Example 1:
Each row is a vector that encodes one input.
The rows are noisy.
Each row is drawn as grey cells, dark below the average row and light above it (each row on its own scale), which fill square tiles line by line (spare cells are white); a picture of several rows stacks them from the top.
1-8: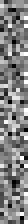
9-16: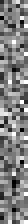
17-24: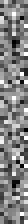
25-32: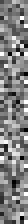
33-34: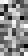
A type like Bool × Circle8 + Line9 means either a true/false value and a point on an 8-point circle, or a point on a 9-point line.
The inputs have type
Line8.
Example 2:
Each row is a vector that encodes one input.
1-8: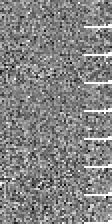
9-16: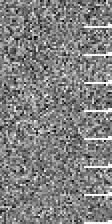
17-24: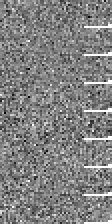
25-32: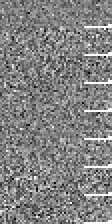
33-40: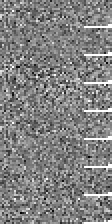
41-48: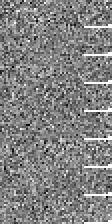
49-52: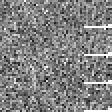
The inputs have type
Bool × Bool × Bool.
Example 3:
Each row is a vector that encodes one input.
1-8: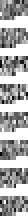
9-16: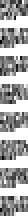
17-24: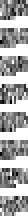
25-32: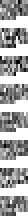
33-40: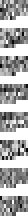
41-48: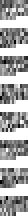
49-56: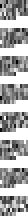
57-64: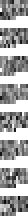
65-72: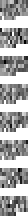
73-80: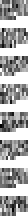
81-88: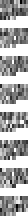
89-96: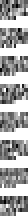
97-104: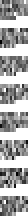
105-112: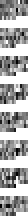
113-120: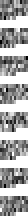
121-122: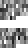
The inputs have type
Tree14.
